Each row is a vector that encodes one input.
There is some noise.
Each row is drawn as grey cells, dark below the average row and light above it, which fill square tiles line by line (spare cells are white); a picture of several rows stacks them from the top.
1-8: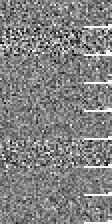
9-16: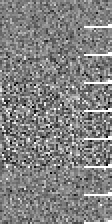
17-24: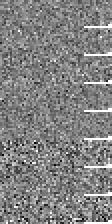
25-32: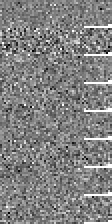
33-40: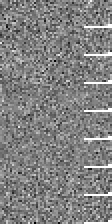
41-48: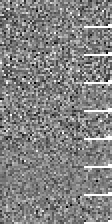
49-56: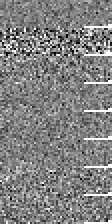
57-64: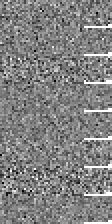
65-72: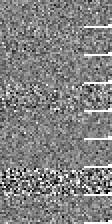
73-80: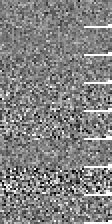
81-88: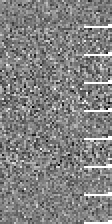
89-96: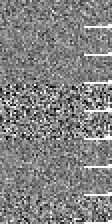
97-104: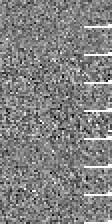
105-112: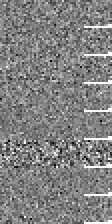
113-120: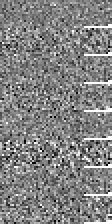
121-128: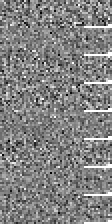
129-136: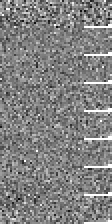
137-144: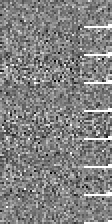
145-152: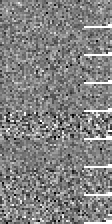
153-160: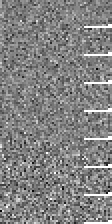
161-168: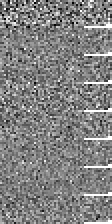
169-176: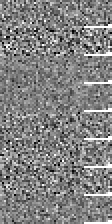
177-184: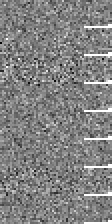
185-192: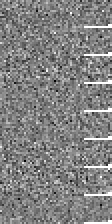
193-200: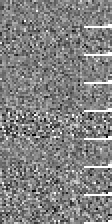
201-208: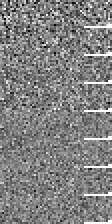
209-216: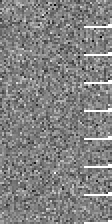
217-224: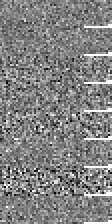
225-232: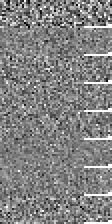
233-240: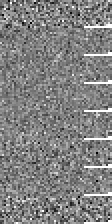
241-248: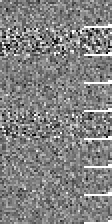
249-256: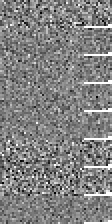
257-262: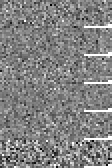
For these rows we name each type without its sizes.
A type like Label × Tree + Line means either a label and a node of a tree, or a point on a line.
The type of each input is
List(Line × Line).
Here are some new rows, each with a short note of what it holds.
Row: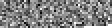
the empty list
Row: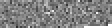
a list of two items
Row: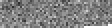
a list of three items
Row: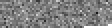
a list of three items
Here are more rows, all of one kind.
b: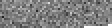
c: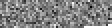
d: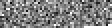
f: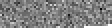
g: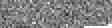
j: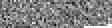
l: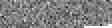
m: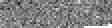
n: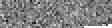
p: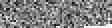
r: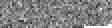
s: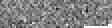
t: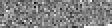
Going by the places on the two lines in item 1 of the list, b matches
d, g, j and l.
